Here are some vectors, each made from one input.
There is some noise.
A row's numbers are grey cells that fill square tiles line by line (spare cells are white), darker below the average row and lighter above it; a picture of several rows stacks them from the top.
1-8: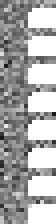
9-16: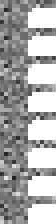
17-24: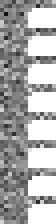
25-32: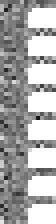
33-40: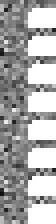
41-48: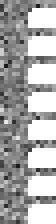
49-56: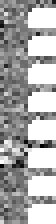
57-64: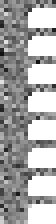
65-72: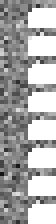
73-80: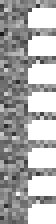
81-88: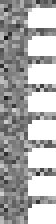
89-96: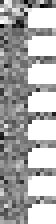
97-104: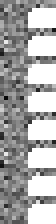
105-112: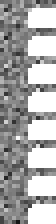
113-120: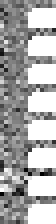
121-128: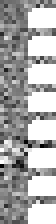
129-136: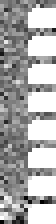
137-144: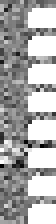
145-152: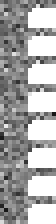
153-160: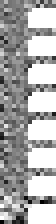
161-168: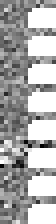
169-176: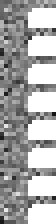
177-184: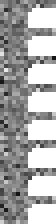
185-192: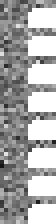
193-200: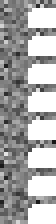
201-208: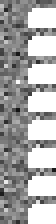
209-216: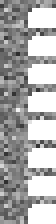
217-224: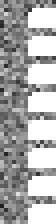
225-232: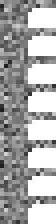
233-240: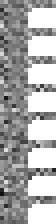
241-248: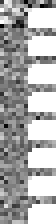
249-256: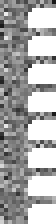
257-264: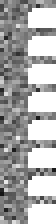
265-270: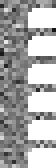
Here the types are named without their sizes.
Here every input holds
a list of points on a line.
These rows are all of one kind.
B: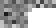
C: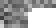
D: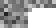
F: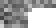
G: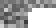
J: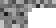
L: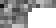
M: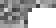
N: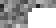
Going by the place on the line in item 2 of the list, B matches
D, G and M.
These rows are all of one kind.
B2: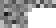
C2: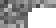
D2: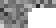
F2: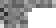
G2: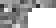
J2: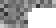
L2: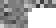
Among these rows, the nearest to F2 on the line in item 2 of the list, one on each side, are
D2 and J2.
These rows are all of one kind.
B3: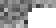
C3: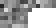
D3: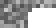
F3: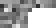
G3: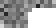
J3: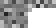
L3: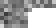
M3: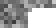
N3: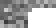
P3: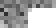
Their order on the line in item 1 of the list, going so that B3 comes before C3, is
P3, J3, G3, M3, L3, N3, D3, B3, C3, F3.
